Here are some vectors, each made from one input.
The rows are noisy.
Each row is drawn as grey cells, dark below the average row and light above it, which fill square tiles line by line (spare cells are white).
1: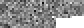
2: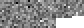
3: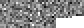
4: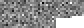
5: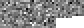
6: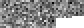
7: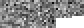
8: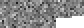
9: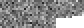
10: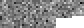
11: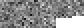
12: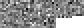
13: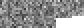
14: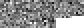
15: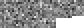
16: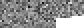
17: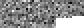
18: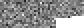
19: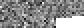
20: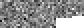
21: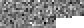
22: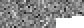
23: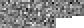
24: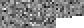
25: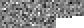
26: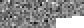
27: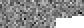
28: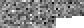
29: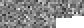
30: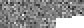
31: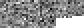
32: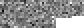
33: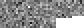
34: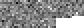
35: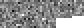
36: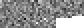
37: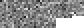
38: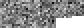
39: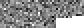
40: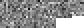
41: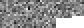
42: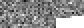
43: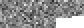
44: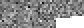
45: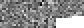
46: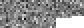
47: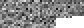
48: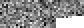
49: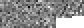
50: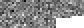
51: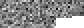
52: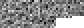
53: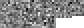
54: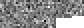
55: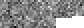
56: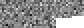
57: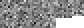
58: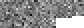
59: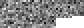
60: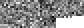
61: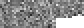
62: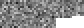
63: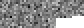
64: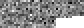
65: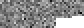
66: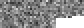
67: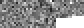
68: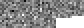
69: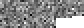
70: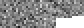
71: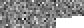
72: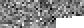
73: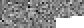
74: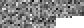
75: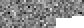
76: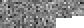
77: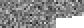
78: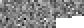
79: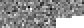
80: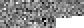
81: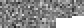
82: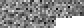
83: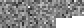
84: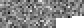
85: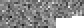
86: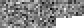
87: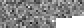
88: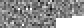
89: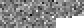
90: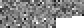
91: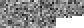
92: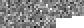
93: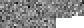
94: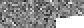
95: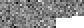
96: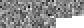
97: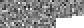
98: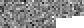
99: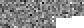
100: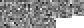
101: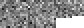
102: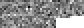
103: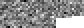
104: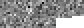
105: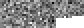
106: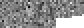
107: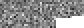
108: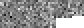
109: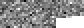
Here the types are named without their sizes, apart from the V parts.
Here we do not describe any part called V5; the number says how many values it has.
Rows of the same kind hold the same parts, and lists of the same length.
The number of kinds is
2.
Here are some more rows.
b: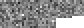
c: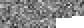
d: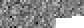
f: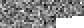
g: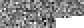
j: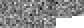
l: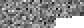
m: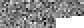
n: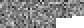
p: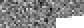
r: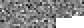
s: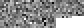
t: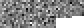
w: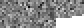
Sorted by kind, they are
b, c, d, j, n, p, r, w
f, g, l, m, s, t

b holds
a point on a line, three true/false values and a value of V5.
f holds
a point on a line and a value of V5.
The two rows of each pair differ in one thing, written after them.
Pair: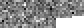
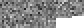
the place on the line
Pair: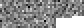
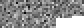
the value of V5
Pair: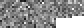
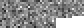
the place on the line
